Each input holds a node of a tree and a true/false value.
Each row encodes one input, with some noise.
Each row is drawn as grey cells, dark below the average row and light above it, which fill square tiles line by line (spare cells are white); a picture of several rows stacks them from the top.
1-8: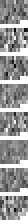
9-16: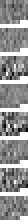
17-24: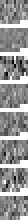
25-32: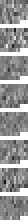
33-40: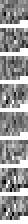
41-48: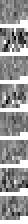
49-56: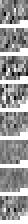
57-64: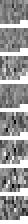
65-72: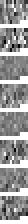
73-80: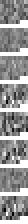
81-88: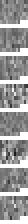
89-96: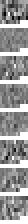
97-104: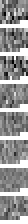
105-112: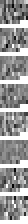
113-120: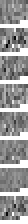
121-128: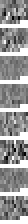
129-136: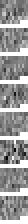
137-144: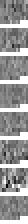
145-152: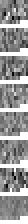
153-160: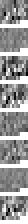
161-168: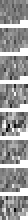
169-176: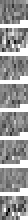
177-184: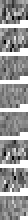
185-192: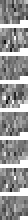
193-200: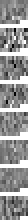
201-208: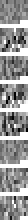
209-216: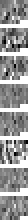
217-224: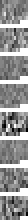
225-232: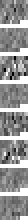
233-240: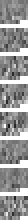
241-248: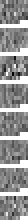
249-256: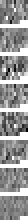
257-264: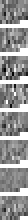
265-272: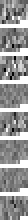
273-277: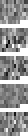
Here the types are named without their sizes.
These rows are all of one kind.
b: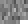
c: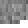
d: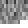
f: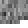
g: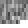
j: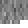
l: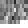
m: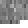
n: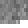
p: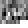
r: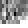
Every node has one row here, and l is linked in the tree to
c, n and r.
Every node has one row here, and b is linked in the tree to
p.
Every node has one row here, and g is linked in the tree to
d.
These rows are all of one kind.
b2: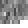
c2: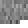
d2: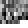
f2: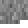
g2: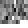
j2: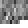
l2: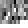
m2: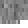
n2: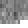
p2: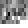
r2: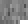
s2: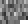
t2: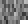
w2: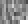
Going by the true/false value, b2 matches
l2, m2 and n2.
